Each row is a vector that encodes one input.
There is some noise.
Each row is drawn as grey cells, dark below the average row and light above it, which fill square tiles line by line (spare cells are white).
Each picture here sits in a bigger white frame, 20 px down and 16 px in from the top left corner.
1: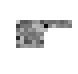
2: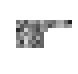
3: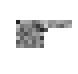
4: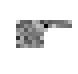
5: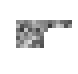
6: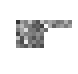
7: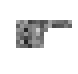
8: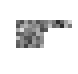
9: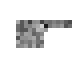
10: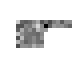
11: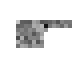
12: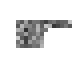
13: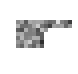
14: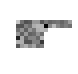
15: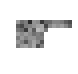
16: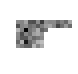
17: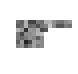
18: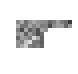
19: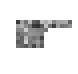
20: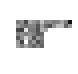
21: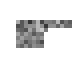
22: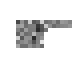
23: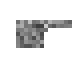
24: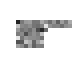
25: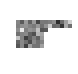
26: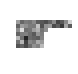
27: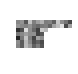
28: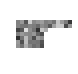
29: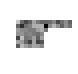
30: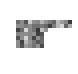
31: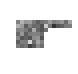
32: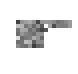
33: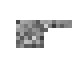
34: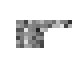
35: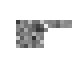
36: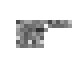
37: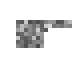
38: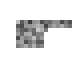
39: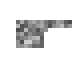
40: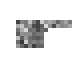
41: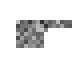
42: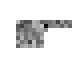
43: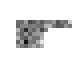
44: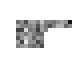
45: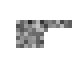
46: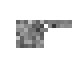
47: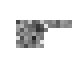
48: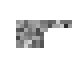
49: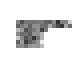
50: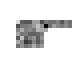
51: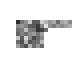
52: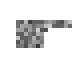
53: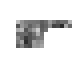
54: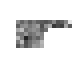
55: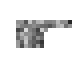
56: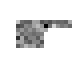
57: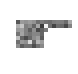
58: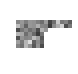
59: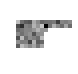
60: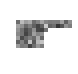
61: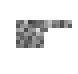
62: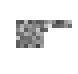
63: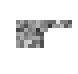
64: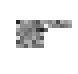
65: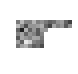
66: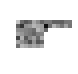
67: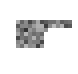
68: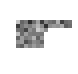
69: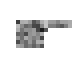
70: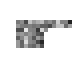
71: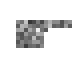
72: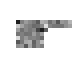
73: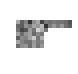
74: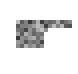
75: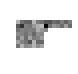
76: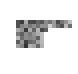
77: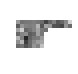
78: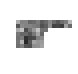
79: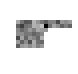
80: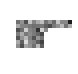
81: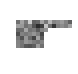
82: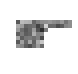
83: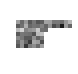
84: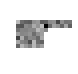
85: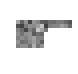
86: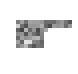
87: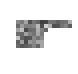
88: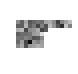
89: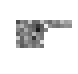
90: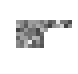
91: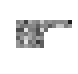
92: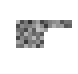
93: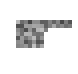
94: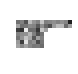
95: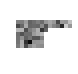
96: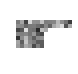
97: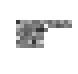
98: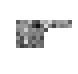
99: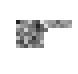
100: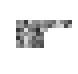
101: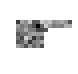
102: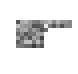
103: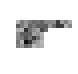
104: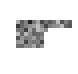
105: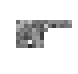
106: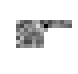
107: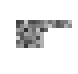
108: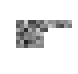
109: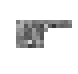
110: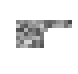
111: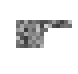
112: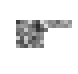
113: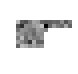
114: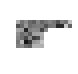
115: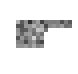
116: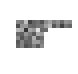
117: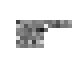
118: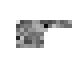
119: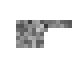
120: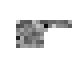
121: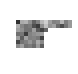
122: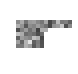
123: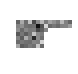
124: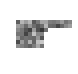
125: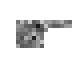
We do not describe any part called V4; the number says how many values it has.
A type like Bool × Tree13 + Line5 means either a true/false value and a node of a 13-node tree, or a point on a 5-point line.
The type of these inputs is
(Bool × Bool × Bool + Line6) × V4.
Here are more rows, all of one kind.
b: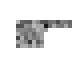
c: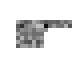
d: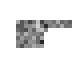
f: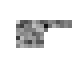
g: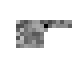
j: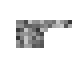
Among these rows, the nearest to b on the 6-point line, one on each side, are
c and f.
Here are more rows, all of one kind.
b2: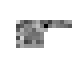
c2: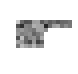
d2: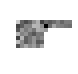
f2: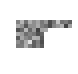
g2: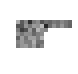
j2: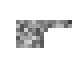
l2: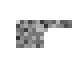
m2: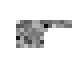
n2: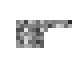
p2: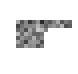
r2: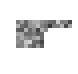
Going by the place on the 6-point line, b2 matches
d2, f2 and p2.
